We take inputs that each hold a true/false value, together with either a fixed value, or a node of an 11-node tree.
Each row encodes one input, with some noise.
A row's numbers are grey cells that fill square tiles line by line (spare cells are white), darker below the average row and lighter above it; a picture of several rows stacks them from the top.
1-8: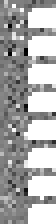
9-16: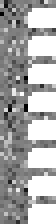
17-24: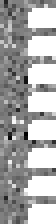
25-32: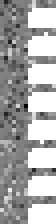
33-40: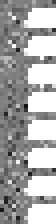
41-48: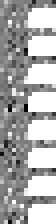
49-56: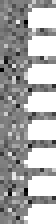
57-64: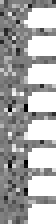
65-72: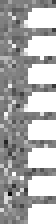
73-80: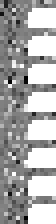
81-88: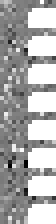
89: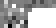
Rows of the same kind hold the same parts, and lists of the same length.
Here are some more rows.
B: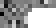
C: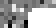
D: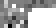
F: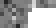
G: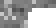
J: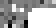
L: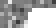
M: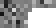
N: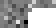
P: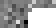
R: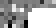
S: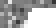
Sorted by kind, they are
B, F, G, L, M, N, P, S
C, D, J, R

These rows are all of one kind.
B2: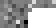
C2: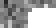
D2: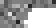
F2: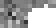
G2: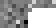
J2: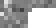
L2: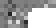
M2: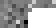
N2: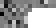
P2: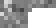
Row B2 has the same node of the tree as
G2, J2, M2 and P2.
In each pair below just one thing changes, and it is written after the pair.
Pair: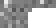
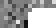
the true/false value
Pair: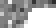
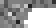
the node of the tree
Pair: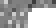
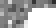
the node of the tree
